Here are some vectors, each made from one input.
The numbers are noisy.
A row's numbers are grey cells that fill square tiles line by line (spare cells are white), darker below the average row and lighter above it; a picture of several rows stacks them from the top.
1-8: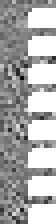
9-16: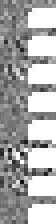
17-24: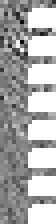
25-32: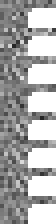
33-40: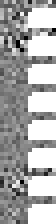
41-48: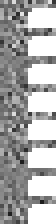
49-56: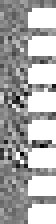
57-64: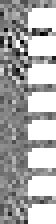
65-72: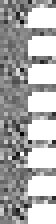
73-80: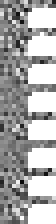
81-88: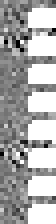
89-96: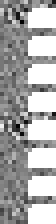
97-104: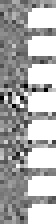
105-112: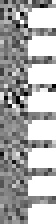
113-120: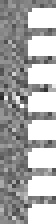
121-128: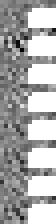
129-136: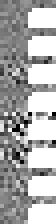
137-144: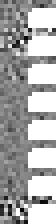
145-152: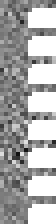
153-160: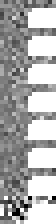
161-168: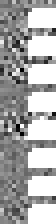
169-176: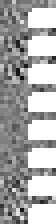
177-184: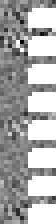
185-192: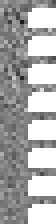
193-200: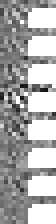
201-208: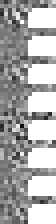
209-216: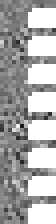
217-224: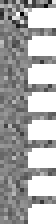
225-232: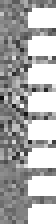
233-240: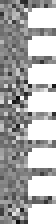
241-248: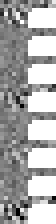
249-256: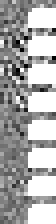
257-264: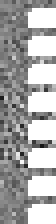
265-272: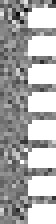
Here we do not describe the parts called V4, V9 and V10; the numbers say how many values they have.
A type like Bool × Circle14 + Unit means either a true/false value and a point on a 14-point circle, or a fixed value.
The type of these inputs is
Bool × (Line5 × V10 + (Line8 + V9) × V4).
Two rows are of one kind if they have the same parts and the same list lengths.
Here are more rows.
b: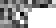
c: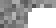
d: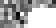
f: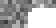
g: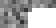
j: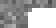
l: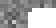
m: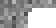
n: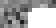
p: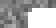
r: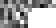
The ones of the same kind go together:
b, j, l, n, p, r
c, d, f, m
g

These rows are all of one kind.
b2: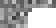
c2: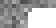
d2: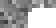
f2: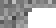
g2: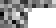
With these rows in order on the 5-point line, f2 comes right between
d2 and g2.
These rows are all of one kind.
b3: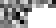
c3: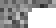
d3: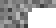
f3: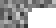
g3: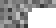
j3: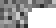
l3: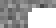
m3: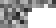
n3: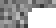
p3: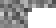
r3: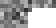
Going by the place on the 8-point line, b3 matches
f3 and m3.
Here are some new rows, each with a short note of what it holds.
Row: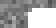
a true/false value, a value of V4 and a value of V9
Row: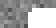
a point on an 8-point line, a true/false value and a value of V4
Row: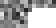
a point on an 8-point line, a true/false value and a value of V4
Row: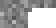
a true/false value, a value of V4 and a value of V9
